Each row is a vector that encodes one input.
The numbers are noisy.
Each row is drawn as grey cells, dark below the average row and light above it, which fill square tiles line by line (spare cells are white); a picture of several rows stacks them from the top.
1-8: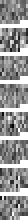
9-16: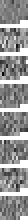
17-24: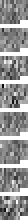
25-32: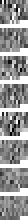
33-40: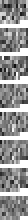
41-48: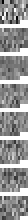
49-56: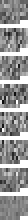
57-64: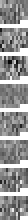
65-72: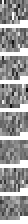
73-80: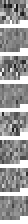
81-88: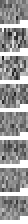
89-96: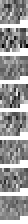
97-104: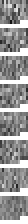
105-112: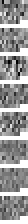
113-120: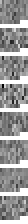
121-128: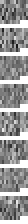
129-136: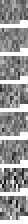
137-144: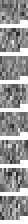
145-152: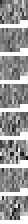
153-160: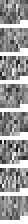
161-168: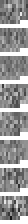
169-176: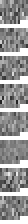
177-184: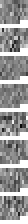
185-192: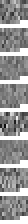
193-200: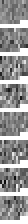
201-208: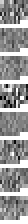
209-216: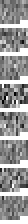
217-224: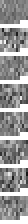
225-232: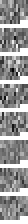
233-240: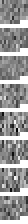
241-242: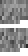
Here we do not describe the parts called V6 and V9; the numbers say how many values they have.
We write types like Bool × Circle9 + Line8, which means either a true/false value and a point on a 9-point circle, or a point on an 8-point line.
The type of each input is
Label8 + (Tree10 + V6) × V9.
